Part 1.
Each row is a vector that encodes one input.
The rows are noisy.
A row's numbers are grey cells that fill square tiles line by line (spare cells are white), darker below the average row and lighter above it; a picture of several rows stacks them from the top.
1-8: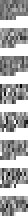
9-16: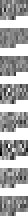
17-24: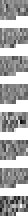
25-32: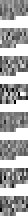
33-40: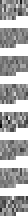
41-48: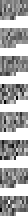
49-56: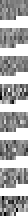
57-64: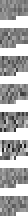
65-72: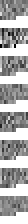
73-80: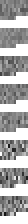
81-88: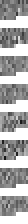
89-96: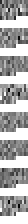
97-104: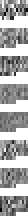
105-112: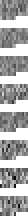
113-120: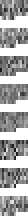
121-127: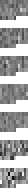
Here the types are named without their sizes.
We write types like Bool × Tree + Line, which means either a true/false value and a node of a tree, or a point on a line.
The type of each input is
List(Line).
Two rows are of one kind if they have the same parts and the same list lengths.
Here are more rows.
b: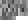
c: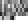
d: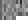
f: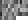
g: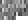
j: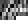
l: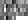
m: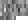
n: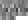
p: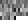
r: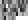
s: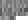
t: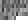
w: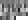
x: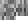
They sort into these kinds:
b, c, l, m
d, f
g, n, p, s
j, r, t, w, x

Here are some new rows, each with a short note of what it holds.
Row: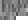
a list of one item
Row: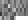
a list of one item
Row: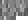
a list of two items
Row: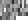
the empty list
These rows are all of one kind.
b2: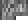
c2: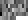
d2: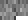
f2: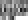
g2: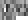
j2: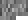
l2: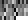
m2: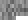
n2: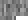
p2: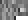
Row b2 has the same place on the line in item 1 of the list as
f2, j2 and m2.
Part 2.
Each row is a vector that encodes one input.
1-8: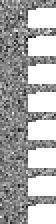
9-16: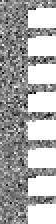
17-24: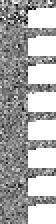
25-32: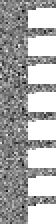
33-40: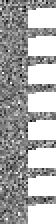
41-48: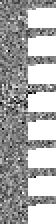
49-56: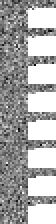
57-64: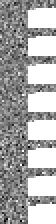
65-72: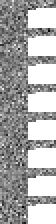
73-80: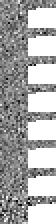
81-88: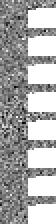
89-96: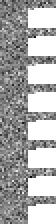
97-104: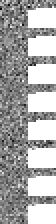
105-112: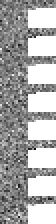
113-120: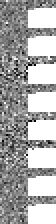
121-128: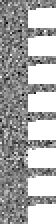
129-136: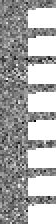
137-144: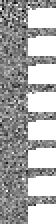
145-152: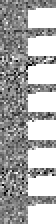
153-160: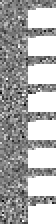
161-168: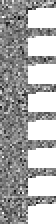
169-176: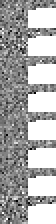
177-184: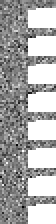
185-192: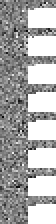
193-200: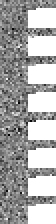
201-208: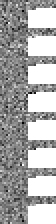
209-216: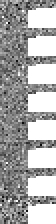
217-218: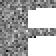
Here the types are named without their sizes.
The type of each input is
Bool × Circle × (Circle + Unit).
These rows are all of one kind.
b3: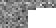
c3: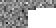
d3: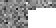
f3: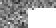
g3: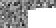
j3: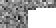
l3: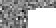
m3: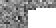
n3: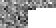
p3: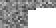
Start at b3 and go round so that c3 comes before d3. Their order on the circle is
b3, c3, d3, f3, l3, g3, j3, m3, n3, p3.
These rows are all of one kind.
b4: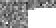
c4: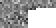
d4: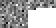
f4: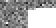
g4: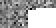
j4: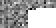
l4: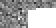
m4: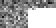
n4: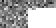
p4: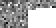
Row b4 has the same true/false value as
f4, l4, m4 and n4.
